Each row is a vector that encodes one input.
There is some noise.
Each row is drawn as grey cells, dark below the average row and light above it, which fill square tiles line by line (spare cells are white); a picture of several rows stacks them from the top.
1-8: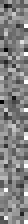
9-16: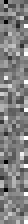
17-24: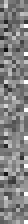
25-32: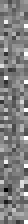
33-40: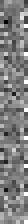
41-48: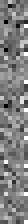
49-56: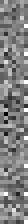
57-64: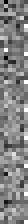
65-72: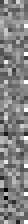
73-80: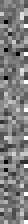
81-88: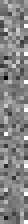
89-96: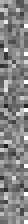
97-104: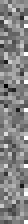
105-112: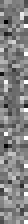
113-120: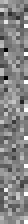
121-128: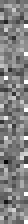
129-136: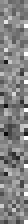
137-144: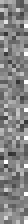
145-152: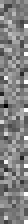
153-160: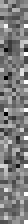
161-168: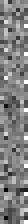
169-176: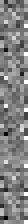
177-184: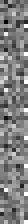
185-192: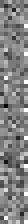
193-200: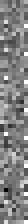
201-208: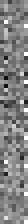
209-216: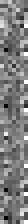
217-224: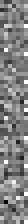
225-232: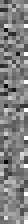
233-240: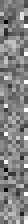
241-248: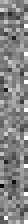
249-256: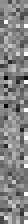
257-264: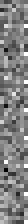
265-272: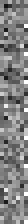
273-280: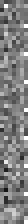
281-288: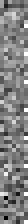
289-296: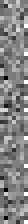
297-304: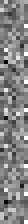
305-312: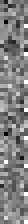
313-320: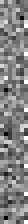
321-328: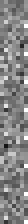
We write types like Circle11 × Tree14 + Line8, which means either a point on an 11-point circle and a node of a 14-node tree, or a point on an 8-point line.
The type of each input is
(Bool × Bool × Bool + Line10) × Tree19.
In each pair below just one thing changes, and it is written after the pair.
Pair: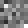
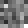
the node of the tree
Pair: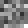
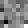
the place on the 10-point line
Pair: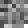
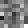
the node of the tree
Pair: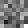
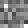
the node of the tree
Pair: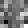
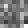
the place on the 10-point line
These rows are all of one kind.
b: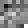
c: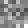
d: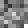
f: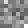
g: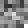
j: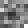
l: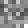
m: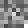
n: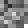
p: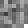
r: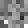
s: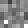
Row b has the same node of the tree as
d and n.
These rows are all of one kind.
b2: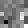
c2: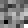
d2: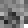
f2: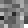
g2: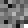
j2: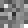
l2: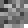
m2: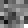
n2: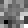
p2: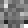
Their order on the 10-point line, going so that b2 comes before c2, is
b2, c2, n2, p2, g2, d2, m2, l2, j2, f2.
